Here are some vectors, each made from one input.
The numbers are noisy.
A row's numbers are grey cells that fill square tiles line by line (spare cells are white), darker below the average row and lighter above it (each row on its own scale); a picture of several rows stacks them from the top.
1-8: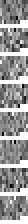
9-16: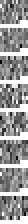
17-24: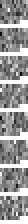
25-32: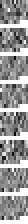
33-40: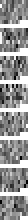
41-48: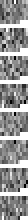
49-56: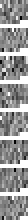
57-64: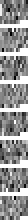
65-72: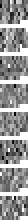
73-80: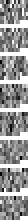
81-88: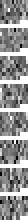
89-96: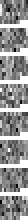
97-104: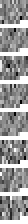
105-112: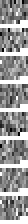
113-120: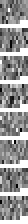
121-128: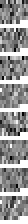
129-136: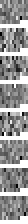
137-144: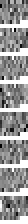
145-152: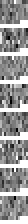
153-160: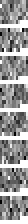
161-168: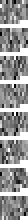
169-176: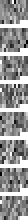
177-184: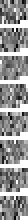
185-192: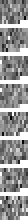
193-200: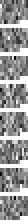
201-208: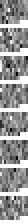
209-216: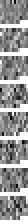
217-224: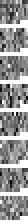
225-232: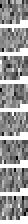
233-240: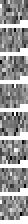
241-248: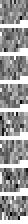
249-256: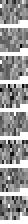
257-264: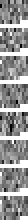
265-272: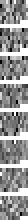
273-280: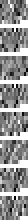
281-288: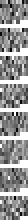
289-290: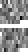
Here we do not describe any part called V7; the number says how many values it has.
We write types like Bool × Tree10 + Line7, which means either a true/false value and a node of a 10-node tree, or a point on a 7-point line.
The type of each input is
List2(Circle11) × V7.
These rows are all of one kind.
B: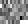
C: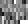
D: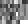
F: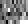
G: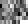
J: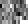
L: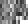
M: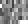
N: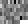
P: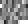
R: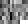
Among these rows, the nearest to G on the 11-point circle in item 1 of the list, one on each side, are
J and P.
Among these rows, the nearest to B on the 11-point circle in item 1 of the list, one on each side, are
M and R.
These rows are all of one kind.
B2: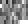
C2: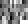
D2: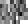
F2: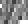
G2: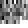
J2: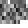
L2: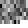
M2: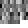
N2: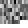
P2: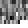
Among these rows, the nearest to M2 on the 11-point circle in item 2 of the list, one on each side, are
D2 and F2.
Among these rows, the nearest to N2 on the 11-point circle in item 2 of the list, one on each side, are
C2 and D2.
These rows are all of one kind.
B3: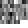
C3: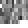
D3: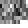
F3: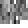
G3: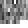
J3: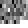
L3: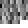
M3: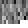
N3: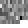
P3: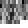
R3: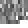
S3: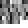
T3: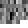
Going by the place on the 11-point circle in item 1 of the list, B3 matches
F3, N3 and R3.
